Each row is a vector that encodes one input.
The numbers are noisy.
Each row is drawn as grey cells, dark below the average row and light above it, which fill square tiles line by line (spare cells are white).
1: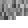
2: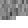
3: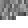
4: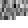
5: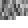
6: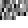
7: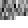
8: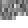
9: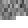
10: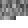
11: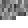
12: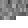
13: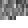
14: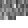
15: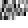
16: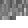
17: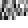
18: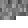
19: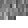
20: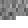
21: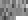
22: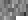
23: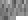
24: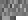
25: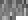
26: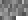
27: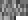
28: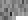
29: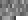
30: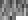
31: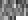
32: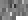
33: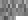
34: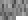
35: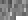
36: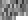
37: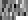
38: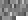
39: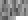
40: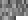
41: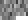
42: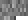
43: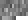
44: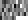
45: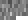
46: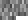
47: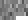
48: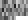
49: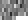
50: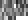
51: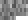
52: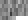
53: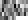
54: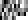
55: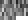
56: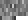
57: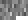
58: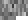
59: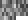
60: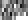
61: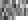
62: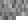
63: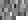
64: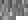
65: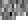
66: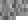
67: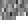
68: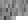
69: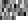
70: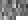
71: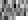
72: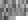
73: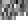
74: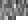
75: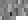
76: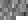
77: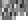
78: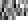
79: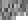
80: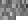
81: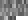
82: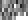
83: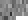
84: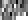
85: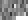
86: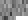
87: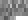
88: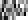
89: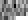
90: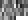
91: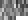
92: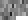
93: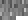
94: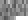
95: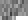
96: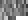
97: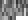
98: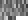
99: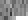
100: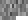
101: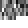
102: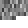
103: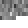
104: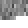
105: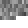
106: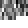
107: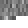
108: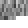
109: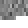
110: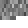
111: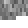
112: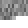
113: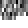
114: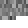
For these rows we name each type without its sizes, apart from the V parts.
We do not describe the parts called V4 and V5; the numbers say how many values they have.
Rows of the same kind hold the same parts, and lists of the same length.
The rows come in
2 kinds.
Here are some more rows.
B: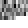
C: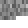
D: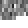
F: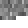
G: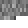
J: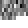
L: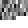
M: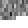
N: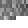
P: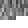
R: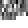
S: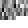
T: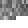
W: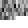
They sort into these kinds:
B, C, D, J, M, R, S, W
F, G, L, N, P, T

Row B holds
a label and a true/false value.
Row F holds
a value of V4 and a value of V5.
